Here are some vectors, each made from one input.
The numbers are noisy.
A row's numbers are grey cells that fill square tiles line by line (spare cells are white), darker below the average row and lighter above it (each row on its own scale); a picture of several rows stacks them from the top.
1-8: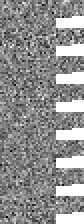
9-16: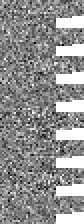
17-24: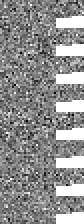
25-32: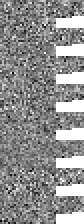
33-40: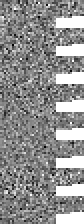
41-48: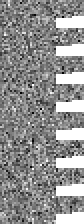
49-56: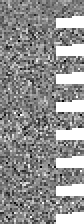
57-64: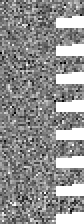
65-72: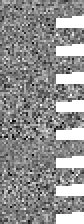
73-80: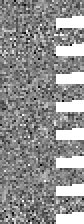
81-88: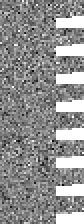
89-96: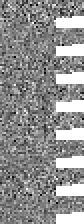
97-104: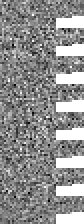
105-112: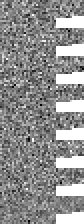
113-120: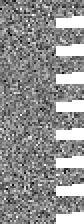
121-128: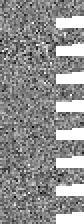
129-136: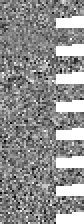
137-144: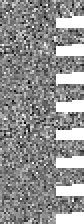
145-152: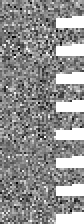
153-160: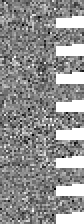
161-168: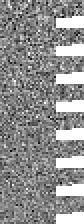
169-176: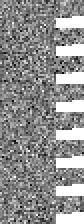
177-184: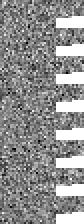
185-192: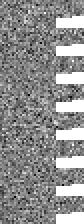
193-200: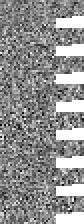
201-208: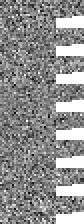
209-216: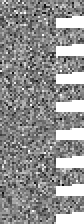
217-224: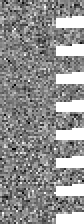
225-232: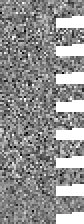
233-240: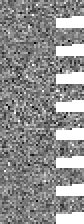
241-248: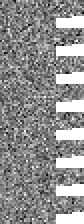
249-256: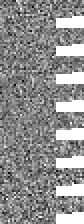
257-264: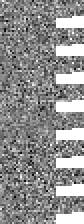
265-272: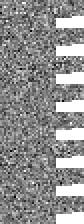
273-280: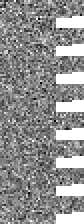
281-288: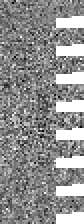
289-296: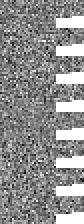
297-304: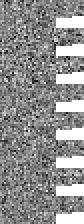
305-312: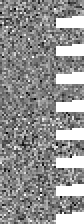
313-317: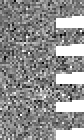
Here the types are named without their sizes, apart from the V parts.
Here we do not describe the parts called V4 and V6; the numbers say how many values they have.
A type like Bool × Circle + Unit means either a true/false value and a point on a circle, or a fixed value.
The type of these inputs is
((Bool × Bool × Bool + Unit) × (Circle + V4) + V6) × Tree.
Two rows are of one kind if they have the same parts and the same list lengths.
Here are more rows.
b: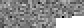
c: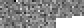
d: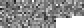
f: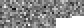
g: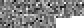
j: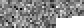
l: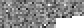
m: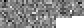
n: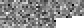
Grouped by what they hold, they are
b, d, j
c
f, g
l
m, n

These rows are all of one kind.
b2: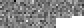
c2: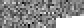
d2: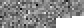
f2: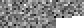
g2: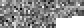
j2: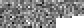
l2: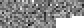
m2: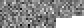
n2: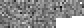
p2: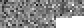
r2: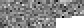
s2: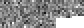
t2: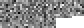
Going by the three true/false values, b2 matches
g2, n2, r2 and s2.
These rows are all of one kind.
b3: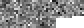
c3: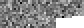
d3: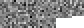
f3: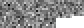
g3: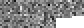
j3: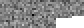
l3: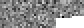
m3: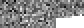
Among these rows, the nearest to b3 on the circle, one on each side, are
d3 and l3.
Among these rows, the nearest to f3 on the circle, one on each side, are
c3 and j3.
